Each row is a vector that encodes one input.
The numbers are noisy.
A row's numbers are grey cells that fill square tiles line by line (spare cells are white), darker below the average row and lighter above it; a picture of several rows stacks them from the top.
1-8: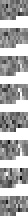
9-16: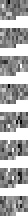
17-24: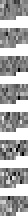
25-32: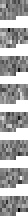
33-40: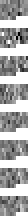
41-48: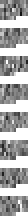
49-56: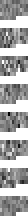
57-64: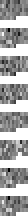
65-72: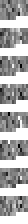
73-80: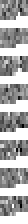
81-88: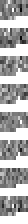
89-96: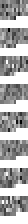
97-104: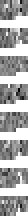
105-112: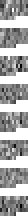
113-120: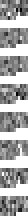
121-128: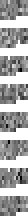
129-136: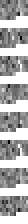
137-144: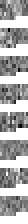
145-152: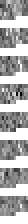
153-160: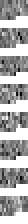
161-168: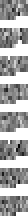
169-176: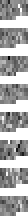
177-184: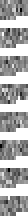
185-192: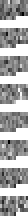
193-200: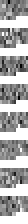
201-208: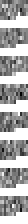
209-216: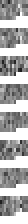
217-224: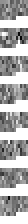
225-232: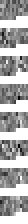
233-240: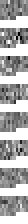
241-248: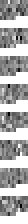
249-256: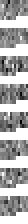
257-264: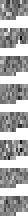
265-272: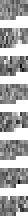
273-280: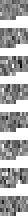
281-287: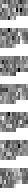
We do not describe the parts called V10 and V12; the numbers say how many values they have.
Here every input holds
a value of V10, together with either one of 6 labels and a value of V12, or one of 11 labels.
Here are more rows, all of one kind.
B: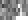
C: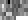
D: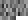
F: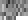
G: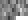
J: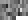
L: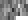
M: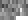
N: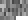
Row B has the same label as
F and J.
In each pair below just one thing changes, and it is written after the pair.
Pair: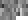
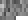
the value of V10
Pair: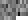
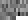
the label
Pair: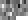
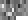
the label
